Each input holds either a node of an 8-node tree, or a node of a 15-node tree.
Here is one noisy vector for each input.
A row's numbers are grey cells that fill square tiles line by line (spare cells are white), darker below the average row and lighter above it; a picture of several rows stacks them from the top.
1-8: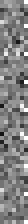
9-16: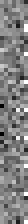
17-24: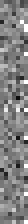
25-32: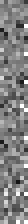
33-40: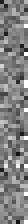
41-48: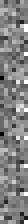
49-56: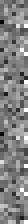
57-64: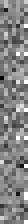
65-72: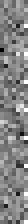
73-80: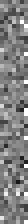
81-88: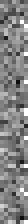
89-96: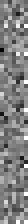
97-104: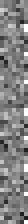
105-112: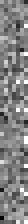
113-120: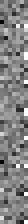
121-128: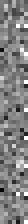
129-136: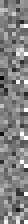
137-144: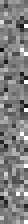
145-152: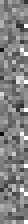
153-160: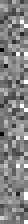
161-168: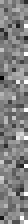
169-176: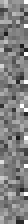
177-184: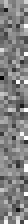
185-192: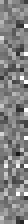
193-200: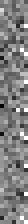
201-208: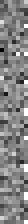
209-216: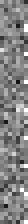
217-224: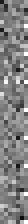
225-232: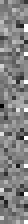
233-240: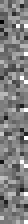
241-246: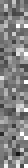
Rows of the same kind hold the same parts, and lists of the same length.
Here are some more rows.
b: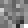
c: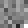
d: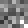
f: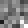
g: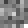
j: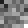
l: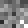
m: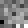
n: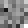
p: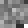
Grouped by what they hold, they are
b, c, g, j, n, p
d, f, l, m

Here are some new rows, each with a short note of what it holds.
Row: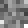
a node of a 15-node tree
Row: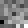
a node of an 8-node tree
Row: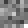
a node of a 15-node tree
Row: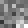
a node of an 8-node tree
